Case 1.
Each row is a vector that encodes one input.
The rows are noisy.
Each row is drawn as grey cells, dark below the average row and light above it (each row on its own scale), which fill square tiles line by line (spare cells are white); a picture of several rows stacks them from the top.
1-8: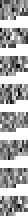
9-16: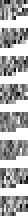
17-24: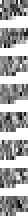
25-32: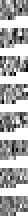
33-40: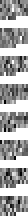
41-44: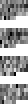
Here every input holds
a point on each of two 5-point lines.
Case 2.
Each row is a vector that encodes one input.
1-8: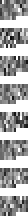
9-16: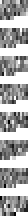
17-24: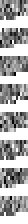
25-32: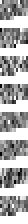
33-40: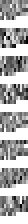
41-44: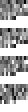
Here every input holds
a point on each of two 7-point lines.
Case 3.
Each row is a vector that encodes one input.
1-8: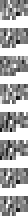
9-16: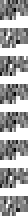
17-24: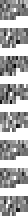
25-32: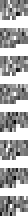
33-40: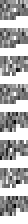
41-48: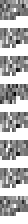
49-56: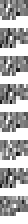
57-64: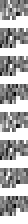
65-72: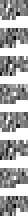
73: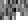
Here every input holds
a point on a 5-point line.
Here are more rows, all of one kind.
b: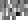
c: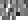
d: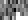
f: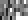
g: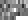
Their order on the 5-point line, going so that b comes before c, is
d, f, g, b, c.
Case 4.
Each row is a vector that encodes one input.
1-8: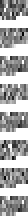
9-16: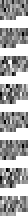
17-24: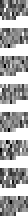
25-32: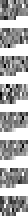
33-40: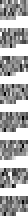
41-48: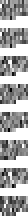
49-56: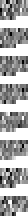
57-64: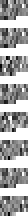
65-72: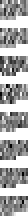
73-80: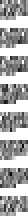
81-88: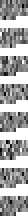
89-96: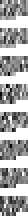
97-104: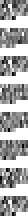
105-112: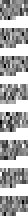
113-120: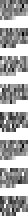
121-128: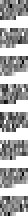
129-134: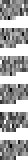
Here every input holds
one of 12 labels.
